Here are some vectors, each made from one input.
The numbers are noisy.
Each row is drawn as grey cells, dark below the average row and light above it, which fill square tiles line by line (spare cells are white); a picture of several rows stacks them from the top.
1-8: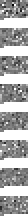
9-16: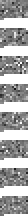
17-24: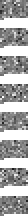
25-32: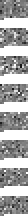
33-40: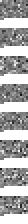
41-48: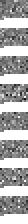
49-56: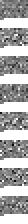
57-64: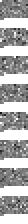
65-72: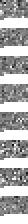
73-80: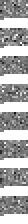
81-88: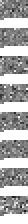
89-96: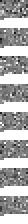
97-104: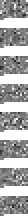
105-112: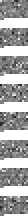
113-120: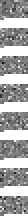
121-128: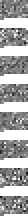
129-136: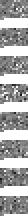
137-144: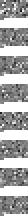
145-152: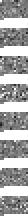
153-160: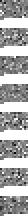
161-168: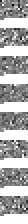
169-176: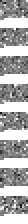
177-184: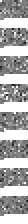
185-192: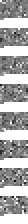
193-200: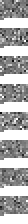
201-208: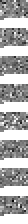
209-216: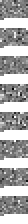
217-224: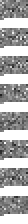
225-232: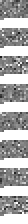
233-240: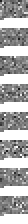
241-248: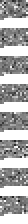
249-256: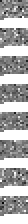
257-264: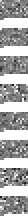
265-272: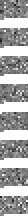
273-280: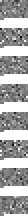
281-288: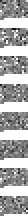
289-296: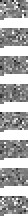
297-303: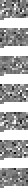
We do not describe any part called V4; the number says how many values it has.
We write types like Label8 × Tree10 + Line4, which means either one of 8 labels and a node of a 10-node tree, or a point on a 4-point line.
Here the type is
(Bool × Line8 + Line13) × V4.
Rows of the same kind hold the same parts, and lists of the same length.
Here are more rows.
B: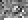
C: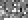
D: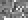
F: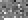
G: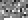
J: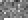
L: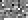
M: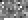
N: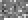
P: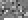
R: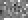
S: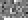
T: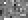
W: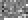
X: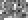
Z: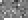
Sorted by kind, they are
B, C, G, L, M, X
D, F, J, N, P, R, S, T, W, Z

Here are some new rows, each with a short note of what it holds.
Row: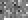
a point on a 13-point line and a value of V4
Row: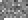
a point on a 13-point line and a value of V4
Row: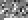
a point on an 8-point line, a true/false value and a value of V4
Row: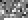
a point on an 8-point line, a true/false value and a value of V4
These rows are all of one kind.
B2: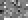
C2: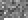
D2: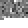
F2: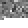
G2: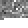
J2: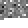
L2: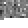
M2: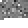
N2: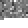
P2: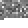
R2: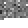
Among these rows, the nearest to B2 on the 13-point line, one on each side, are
N2 and P2.
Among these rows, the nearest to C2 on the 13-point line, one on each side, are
N2 and R2.
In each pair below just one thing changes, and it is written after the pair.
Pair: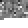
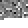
the value of V4
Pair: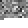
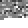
the place on the 8-point line
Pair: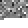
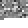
the true/false value
